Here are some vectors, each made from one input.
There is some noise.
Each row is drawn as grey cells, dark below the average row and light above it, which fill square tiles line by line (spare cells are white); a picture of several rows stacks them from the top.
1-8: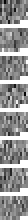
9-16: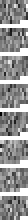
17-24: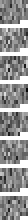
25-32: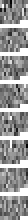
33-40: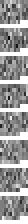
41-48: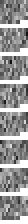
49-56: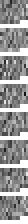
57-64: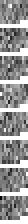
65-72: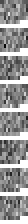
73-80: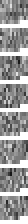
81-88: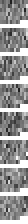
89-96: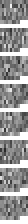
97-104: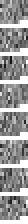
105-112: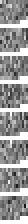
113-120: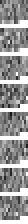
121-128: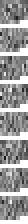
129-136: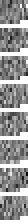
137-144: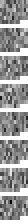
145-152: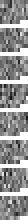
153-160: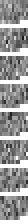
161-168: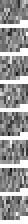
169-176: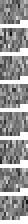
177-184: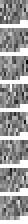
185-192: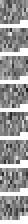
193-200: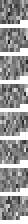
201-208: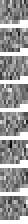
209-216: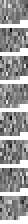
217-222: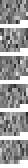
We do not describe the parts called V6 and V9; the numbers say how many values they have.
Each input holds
one of 7 labels and a true/false value, together with either a point on a 4-point line, or a value of V6 and a value of V9.
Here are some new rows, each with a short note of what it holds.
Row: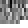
one of 7 labels, a point on a 4-point line and a true/false value
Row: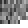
one of 7 labels, a point on a 4-point line and a true/false value
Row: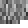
one of 7 labels, a point on a 4-point line and a true/false value
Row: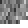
one of 7 labels, a point on a 4-point line and a true/false value
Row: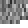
one of 7 labels, a point on a 4-point line and a true/false value
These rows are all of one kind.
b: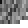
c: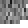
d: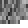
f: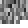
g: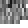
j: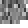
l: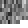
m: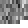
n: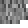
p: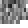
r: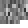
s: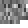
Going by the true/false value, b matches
c, g and n.
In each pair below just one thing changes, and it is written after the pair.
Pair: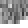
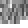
the value of V9
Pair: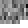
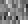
the true/false value
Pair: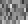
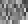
the label
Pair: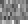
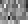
the label
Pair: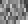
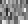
the value of V9
